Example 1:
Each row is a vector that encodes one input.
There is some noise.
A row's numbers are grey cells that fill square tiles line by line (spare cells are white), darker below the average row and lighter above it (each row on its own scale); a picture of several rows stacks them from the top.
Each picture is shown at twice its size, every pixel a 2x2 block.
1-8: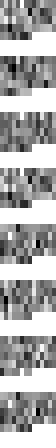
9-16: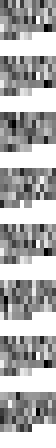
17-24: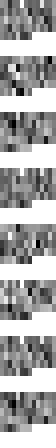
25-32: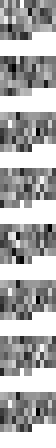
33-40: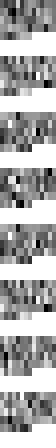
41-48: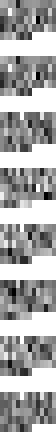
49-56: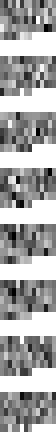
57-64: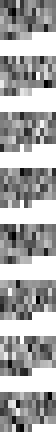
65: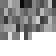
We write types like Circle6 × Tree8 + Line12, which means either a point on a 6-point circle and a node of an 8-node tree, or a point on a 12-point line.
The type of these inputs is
Line10.
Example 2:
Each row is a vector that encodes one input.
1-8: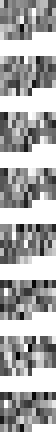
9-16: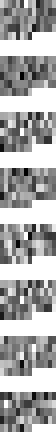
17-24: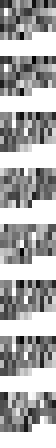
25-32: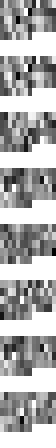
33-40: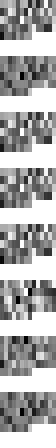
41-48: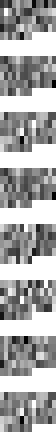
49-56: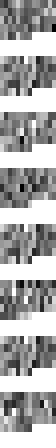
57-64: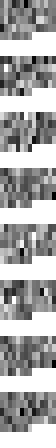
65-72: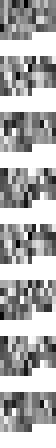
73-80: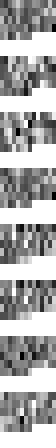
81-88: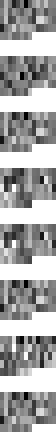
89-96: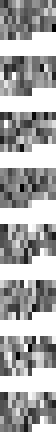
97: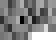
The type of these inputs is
Label11.
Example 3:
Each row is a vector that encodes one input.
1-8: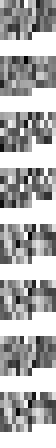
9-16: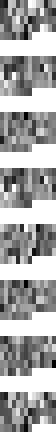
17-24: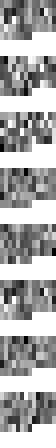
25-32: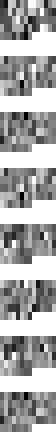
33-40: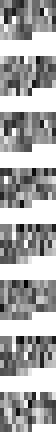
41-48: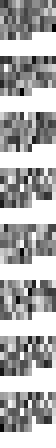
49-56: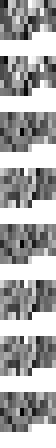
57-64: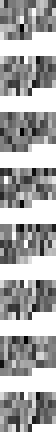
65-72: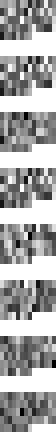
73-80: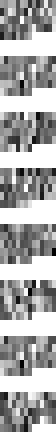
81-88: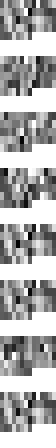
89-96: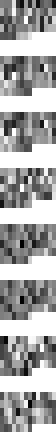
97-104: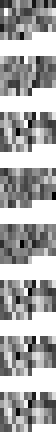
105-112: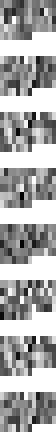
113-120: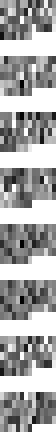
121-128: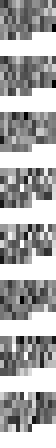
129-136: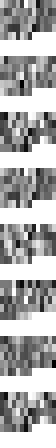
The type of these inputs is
Label11.
